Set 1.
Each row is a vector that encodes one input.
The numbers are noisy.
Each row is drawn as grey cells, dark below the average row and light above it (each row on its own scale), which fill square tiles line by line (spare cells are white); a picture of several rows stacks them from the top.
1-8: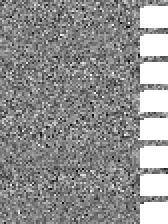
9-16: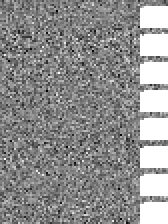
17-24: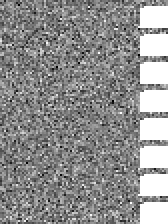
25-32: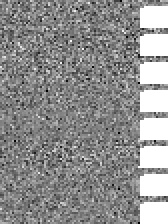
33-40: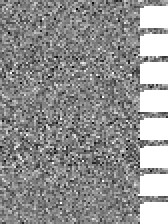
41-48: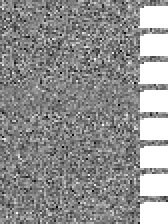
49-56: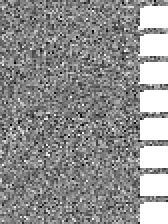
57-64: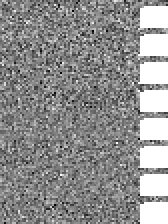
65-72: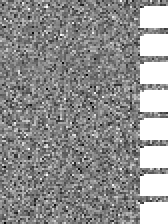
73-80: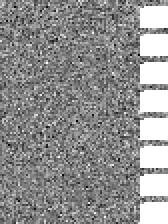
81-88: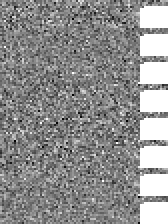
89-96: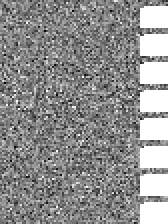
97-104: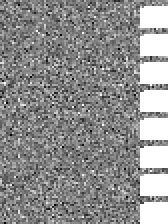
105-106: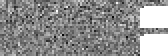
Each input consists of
either a point on an 11-point circle and a true/false value, or one of 8 labels.
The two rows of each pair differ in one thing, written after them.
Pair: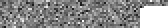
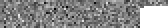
the place on the 11-point circle
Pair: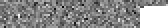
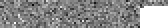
the place on the 11-point circle
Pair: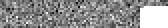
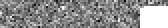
the place on the 11-point circle
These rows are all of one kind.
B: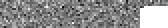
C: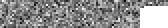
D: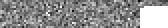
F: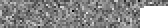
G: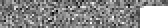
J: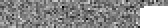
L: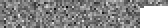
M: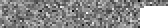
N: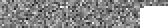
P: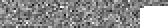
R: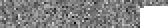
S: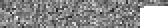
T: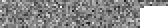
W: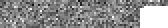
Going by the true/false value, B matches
J, L, R and W.
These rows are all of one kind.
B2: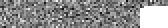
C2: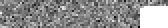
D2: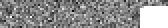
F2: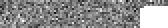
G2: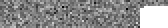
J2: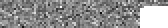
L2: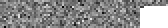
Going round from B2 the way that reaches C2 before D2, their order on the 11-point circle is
B2, L2, G2, C2, J2, D2, F2.
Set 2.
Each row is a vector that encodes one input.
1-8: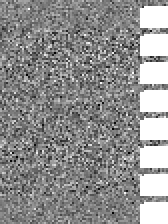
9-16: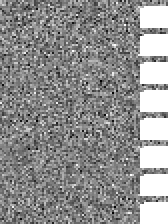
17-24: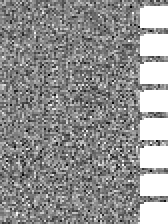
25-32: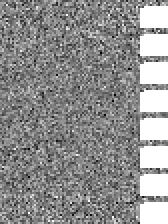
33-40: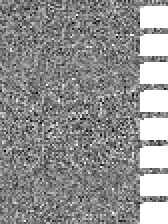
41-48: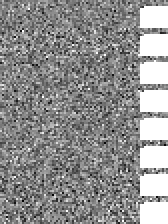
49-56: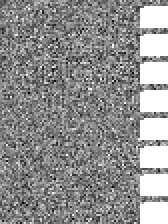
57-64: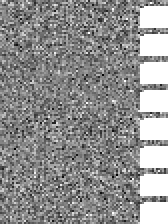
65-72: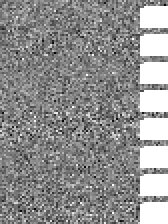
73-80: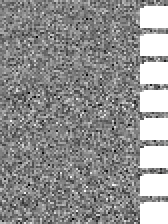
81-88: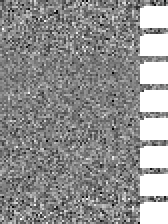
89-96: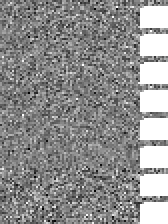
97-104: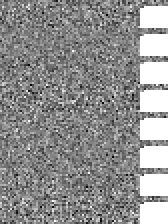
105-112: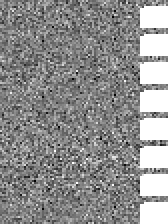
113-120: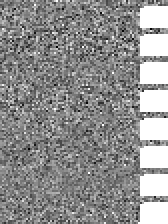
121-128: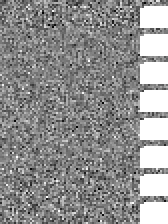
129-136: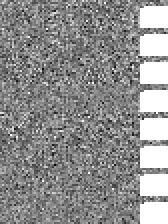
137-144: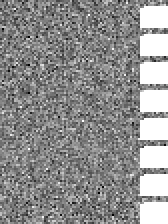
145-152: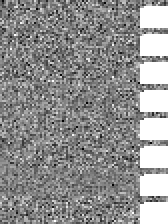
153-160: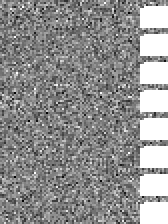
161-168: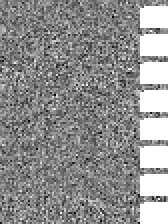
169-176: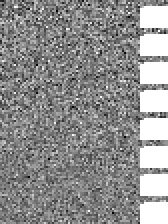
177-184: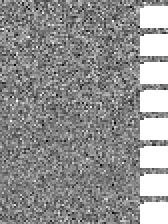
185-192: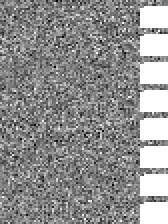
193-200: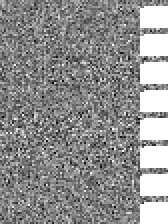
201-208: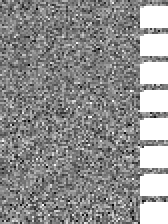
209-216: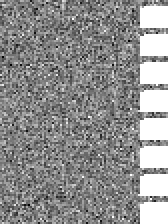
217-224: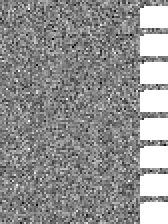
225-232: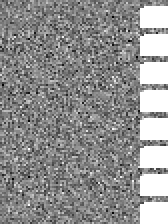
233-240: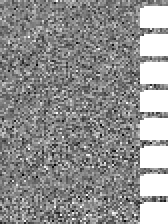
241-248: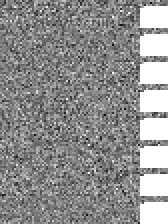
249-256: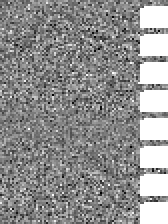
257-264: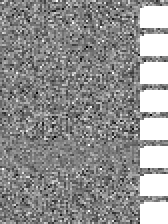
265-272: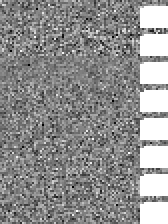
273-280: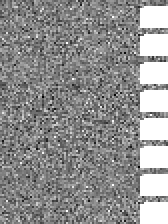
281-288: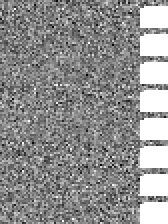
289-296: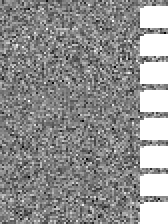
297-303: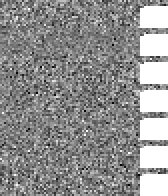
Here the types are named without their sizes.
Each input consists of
a list of points on a line.
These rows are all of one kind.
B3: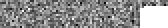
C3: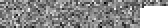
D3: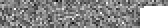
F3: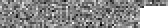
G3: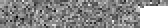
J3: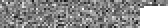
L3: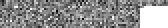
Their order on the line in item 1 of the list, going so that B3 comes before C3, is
D3, B3, C3, G3, L3, J3, F3.
